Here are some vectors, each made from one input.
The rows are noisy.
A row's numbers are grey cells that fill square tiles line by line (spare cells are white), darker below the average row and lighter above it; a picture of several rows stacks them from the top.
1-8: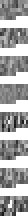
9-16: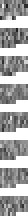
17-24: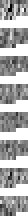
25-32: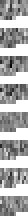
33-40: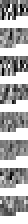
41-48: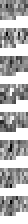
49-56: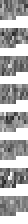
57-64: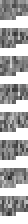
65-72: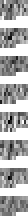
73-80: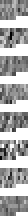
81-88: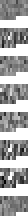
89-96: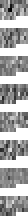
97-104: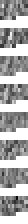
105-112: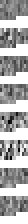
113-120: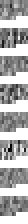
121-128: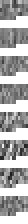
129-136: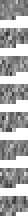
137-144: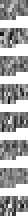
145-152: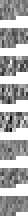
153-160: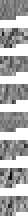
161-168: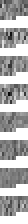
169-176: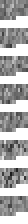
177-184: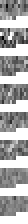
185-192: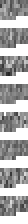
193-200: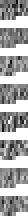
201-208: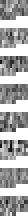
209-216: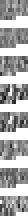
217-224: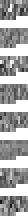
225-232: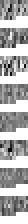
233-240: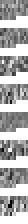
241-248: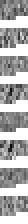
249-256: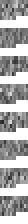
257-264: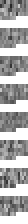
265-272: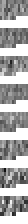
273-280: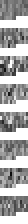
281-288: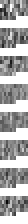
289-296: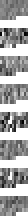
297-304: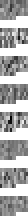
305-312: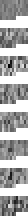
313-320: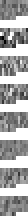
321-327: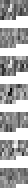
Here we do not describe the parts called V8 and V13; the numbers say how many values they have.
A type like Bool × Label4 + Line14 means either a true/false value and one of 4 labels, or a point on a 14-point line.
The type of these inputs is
(Label7 + Line7) × (Line4 + V13) + V8.
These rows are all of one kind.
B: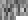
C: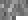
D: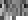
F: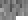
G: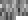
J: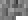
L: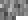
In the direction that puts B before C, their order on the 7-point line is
B, J, G, D, F, C, L.
